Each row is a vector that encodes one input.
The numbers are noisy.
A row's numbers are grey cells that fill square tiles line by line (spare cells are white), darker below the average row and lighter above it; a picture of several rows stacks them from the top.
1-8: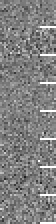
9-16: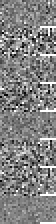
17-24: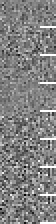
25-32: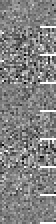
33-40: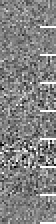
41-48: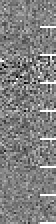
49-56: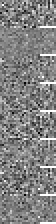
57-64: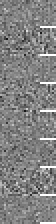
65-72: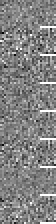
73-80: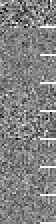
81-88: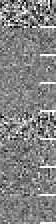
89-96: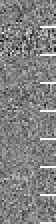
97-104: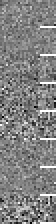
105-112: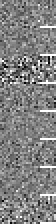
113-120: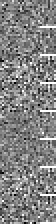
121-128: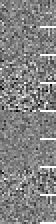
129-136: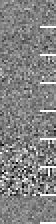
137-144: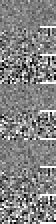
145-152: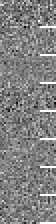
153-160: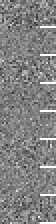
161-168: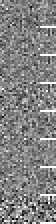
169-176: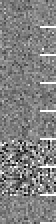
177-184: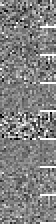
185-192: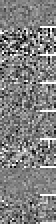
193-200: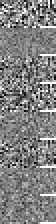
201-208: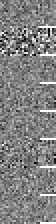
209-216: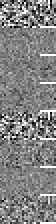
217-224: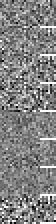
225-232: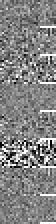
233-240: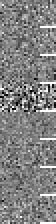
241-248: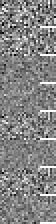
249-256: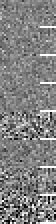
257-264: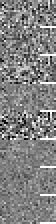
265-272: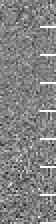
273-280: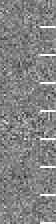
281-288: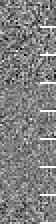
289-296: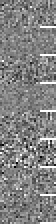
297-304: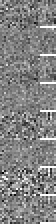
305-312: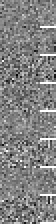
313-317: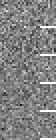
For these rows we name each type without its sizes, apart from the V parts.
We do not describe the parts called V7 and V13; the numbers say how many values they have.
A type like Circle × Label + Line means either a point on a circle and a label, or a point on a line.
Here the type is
(Bool × Bool × Bool × Bool + Tree × V7) × V13 + Line.
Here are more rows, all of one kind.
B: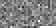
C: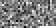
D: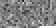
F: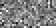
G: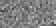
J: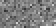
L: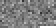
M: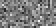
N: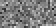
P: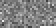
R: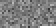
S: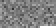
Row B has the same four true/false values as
F, P and R.
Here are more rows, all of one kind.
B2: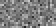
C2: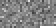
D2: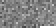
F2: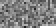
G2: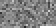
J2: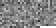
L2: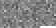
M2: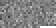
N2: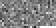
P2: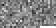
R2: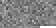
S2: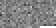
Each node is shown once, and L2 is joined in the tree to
P2.
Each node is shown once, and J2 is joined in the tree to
B2 and C2.
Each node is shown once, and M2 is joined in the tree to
N2.
